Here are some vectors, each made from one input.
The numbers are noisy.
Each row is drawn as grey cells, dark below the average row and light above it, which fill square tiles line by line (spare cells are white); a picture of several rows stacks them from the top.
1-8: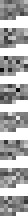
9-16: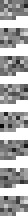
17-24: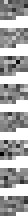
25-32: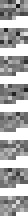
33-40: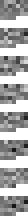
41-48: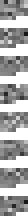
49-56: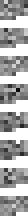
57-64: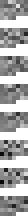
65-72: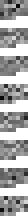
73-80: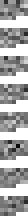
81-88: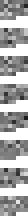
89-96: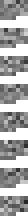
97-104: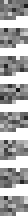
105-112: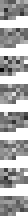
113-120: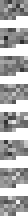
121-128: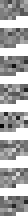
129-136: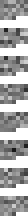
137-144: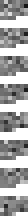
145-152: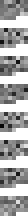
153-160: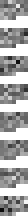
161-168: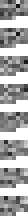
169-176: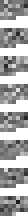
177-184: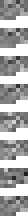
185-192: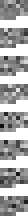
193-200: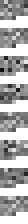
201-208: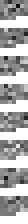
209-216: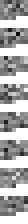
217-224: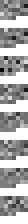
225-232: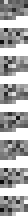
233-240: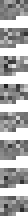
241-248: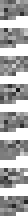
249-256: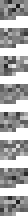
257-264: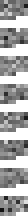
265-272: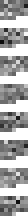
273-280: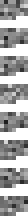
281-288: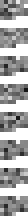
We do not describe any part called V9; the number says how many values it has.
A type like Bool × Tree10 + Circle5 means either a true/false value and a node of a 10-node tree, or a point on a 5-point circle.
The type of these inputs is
Bool × (Circle10 + V9).
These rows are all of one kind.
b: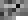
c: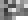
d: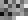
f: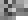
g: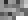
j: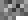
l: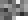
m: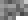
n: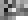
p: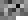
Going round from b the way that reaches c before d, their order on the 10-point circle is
b, p, j, g, m, f, n, c, l, d.
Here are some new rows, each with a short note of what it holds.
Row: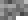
a point on a 10-point circle and a true/false value
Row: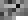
a point on a 10-point circle and a true/false value
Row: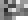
a point on a 10-point circle and a true/false value
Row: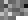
a true/false value and a value of V9
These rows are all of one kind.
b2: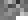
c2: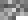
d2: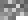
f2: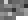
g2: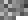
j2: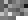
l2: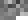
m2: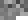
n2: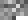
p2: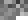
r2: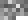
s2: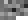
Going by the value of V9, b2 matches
f2, l2 and p2.
